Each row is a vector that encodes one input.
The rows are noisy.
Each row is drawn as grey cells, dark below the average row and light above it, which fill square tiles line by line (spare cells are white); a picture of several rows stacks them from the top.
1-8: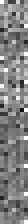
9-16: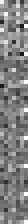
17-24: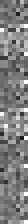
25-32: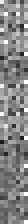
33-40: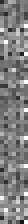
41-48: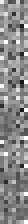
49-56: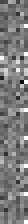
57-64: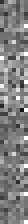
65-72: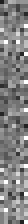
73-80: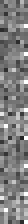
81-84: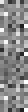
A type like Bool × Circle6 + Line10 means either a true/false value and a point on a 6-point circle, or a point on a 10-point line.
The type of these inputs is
Bool × Line9 + Line7.
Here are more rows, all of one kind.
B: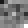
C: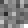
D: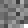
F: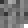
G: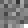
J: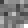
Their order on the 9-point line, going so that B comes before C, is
B, J, C, F, G, D.
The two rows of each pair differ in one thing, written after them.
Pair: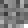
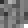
the true/false value
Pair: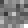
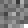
the place on the 9-point line
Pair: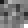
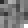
the place on the 9-point line
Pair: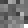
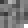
the place on the 9-point line
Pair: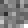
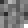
the true/false value
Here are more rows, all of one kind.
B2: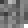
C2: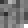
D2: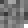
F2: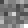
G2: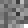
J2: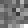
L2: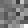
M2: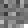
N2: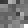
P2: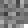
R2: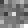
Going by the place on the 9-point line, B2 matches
C2, D2, M2 and P2.
